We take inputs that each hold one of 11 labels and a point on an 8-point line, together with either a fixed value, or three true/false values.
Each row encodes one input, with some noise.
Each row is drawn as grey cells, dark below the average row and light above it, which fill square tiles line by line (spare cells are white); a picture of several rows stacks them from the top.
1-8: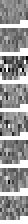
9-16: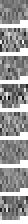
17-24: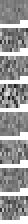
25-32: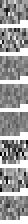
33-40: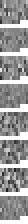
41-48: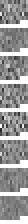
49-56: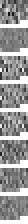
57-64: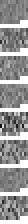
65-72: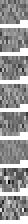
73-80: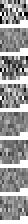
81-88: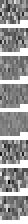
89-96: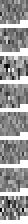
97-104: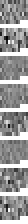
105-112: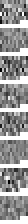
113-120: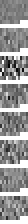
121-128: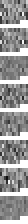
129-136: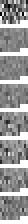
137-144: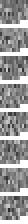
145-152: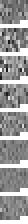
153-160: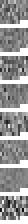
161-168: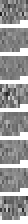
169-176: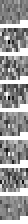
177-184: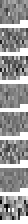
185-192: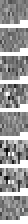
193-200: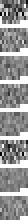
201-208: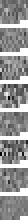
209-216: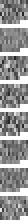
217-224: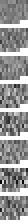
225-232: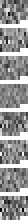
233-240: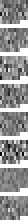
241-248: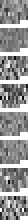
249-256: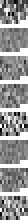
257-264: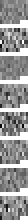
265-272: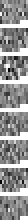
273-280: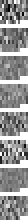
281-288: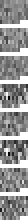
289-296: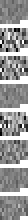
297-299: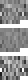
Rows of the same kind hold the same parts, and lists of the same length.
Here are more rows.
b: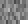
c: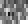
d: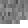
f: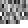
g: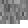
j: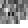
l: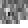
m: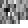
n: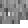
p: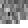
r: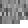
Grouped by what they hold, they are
b, c, d, g, j, m, n, r
f, l, p

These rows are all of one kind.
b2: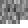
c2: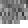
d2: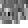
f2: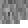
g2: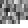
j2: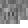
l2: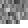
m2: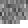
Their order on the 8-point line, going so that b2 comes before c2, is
b2, j2, g2, f2, c2, d2, m2, l2.
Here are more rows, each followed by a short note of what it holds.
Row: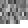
one of 11 labels and a point on an 8-point line
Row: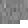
one of 11 labels and a point on an 8-point line
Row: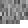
one of 11 labels, a point on an 8-point line and three true/false values
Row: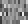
one of 11 labels and a point on an 8-point line
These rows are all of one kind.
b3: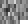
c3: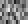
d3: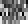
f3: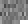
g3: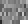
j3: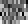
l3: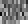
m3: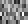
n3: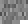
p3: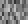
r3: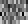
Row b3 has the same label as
j3 and r3.
